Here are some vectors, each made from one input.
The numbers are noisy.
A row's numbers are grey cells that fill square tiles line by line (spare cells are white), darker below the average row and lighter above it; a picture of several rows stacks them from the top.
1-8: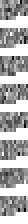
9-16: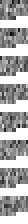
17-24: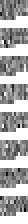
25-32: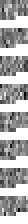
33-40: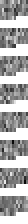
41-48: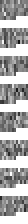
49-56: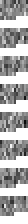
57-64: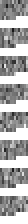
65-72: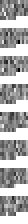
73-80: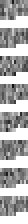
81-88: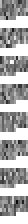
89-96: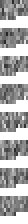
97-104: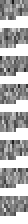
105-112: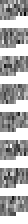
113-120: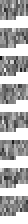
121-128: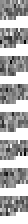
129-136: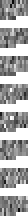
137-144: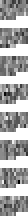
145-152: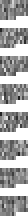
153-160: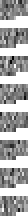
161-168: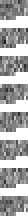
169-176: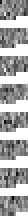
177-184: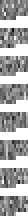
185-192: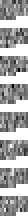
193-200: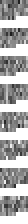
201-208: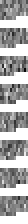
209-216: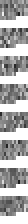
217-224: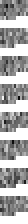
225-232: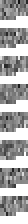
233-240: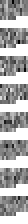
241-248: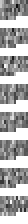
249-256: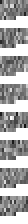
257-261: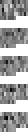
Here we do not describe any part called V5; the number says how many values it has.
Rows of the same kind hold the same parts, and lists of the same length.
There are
2 kinds of row.
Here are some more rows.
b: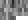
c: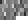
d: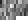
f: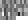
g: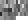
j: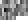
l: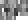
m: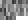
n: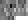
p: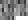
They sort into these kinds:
b, c, d, g, n, p
f, j, l, m

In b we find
a point on a 14-point line, three true/false values and a value of V5.
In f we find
a point on a 14-point line and a value of V5.
